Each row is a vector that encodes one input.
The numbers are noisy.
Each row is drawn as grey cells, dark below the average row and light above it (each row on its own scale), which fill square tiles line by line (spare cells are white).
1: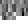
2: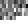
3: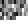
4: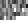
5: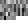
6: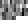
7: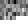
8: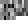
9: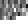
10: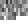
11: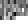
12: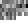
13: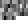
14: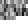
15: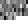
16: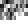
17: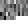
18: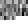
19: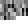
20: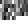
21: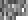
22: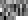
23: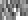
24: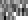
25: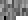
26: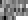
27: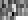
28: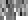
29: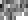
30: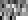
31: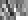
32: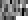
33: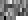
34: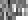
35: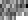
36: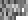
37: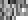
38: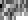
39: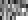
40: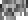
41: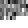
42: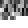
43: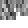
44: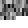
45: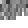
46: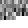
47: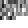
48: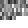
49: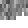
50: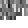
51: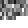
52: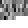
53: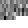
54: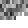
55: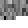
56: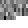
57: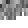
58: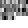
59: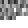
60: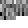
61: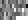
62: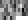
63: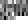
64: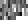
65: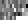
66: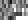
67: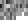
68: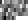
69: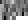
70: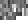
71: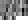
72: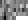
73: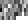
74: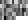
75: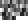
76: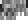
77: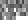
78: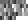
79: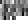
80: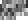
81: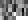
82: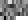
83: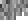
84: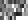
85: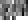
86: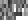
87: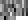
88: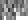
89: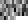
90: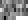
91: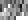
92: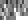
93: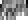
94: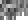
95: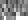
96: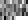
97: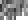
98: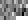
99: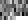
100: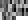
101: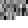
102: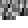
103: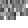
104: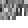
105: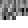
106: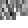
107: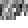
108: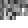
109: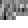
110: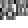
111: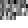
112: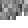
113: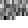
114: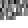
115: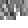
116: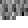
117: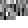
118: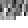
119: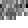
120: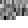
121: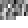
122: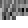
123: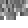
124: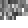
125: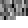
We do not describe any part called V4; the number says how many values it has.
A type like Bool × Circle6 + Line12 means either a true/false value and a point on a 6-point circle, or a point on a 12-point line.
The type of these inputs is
Label7 × (Line8 + V4).
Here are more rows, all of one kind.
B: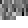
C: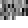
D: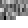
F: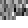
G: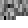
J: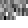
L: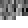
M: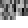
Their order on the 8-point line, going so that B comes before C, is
B, L, M, D, J, F, G, C.
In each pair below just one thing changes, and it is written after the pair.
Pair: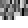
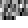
the label
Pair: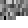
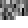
the place on the 8-point line
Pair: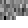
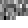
the label
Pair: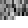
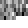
the label
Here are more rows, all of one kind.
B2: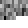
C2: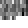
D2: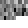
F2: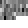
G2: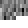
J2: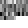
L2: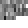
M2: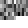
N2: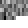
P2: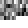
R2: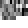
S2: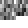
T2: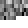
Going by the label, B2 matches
F2 and G2.
